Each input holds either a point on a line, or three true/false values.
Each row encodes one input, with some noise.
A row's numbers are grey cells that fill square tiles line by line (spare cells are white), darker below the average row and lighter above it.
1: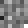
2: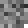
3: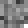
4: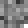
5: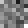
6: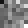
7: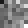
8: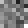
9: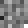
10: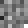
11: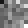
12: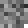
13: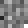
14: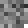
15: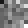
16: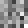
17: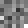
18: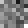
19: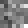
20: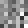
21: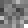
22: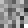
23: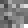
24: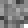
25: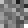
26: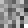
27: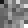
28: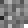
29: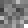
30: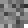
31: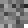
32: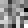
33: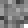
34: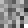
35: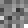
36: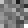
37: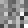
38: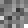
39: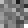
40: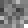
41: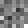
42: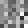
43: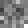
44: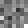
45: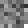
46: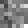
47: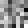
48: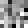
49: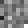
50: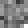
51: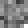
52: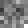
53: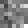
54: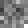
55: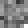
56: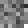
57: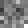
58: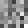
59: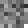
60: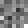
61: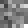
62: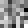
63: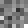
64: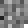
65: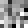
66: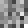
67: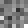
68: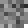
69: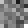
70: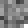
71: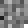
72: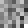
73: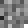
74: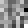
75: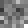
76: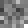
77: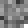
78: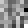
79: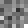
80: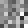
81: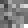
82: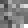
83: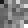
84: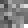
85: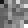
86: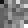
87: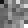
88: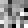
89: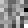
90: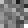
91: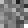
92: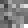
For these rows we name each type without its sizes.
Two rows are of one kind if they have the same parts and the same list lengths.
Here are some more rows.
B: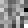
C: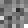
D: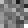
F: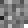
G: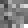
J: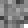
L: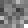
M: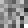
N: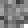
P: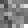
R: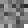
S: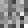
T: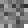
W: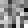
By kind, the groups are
B, M, S, W
C, D, F, G, J, L, N, P, R, T

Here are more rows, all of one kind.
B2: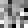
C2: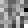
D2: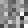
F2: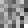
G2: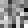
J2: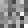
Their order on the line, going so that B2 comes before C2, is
B2, G2, C2, F2, J2, D2.
